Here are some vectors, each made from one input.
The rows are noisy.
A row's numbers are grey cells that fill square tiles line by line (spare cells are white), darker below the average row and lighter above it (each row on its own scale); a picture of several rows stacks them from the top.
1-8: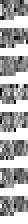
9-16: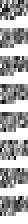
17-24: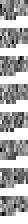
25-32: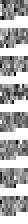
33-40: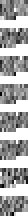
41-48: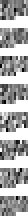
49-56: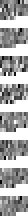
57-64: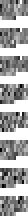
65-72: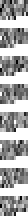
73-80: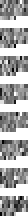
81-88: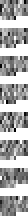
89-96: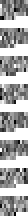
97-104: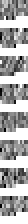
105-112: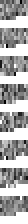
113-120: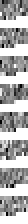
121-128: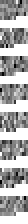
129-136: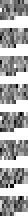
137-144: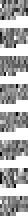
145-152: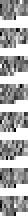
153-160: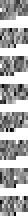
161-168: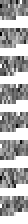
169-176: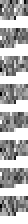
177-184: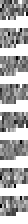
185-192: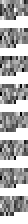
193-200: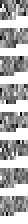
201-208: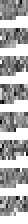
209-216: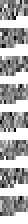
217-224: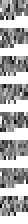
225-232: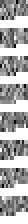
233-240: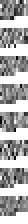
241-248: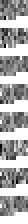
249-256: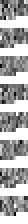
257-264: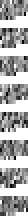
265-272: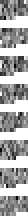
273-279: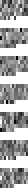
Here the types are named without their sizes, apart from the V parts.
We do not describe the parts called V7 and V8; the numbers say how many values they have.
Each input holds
four true/false values, together with either a point on a circle and a point on a line, or a value of V7 and a value of V8.
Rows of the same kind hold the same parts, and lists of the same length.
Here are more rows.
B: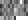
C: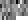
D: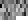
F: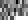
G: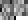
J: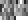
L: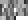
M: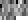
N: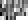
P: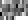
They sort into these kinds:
B, J, L, P
C, D, F, G, M, N

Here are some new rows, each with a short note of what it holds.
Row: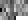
four true/false values, a value of V7 and a value of V8
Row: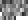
four true/false values, a value of V7 and a value of V8
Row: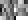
a point on a circle, a point on a line and four true/false values
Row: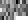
a point on a circle, a point on a line and four true/false values
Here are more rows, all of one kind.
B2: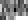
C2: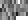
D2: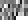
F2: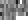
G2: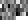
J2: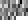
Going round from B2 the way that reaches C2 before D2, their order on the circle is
B2, F2, J2, C2, G2, D2.
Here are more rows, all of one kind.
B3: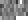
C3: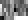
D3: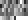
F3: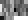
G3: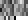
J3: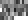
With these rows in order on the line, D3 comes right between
F3 and G3.
